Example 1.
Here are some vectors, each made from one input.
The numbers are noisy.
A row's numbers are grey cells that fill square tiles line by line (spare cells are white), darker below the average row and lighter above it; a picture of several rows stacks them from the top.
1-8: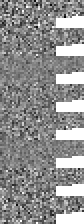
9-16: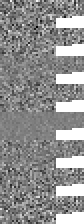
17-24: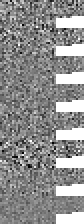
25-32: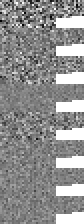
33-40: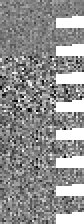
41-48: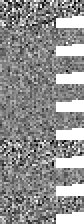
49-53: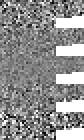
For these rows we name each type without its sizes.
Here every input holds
a point on a line.
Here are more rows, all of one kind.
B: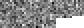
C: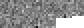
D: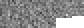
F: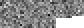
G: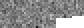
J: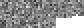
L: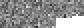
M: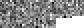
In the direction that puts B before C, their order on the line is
F, D, M, B, G, C, L, J.
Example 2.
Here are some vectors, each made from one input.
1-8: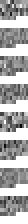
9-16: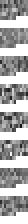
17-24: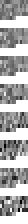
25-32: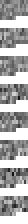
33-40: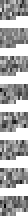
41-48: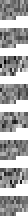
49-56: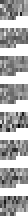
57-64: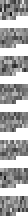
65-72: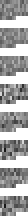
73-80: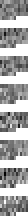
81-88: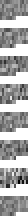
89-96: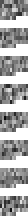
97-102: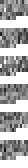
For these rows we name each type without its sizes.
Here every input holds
three true/false values.
